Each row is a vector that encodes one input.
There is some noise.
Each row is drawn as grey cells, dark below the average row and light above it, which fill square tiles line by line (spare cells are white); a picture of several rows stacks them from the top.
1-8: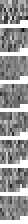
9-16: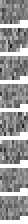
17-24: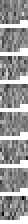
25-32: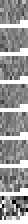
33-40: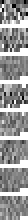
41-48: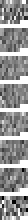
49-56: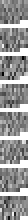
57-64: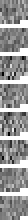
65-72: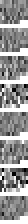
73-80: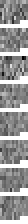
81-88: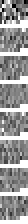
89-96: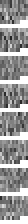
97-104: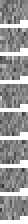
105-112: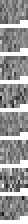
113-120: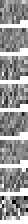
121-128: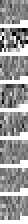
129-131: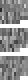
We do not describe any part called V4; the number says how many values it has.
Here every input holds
a list of up to two items, each a true/false value and a value of V4.
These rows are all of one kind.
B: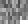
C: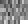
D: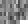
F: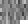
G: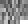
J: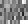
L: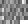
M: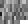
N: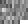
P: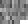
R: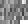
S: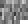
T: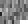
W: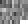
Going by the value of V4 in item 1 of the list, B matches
M, S, T and W.
